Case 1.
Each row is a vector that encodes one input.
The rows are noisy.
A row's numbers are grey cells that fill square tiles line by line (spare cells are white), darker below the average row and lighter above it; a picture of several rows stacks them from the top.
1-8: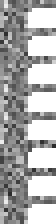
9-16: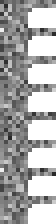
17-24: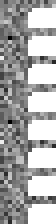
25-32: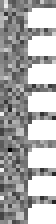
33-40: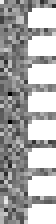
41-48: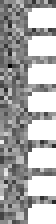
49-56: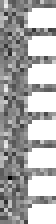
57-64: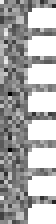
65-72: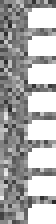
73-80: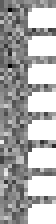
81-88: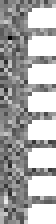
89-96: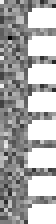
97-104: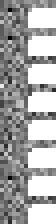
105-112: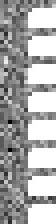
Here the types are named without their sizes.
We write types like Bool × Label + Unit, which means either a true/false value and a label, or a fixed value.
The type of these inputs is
Label.
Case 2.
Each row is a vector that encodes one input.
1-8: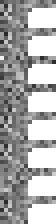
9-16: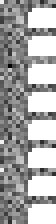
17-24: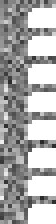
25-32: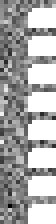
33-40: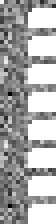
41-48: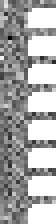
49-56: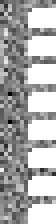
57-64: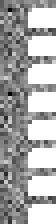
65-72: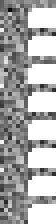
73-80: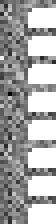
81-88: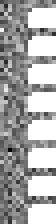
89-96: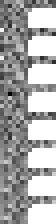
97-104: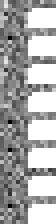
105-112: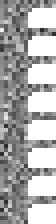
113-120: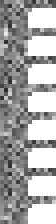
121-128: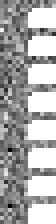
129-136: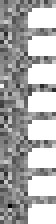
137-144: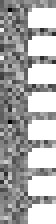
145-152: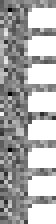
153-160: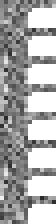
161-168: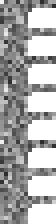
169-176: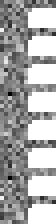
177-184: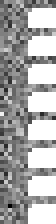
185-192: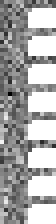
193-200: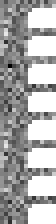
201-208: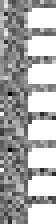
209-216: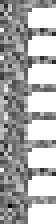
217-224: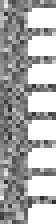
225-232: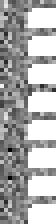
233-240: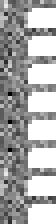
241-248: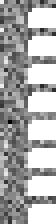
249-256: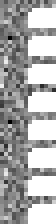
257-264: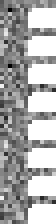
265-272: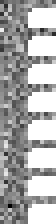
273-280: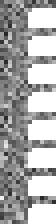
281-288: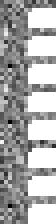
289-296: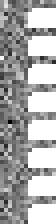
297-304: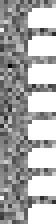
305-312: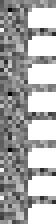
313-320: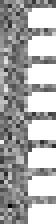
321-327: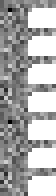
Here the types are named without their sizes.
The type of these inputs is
Label.
